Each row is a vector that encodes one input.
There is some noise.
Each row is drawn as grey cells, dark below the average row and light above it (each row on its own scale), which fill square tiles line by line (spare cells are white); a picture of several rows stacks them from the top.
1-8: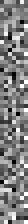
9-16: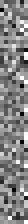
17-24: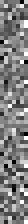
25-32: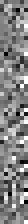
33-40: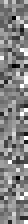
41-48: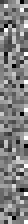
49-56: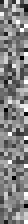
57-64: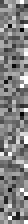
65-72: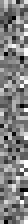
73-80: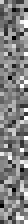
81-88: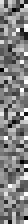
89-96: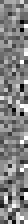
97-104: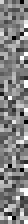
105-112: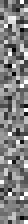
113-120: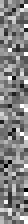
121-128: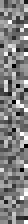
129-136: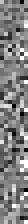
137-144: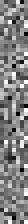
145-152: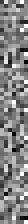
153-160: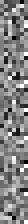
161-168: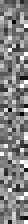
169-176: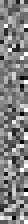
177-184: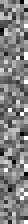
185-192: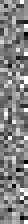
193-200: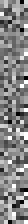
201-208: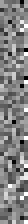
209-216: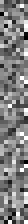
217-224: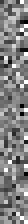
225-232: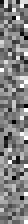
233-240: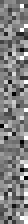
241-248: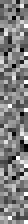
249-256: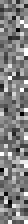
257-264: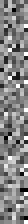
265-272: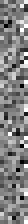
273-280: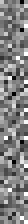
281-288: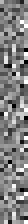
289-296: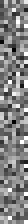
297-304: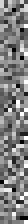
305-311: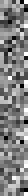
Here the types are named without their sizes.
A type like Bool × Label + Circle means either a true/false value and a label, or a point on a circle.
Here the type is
Circle × List(Line × Line) × (Tree + Unit).
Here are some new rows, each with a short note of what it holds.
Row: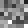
a point on a circle, together with the empty list
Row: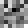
a point on a circle, together with a list of one item
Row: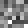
a point on a circle, together with the empty list
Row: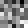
a point on a circle and a node of a tree, together with a list of one item
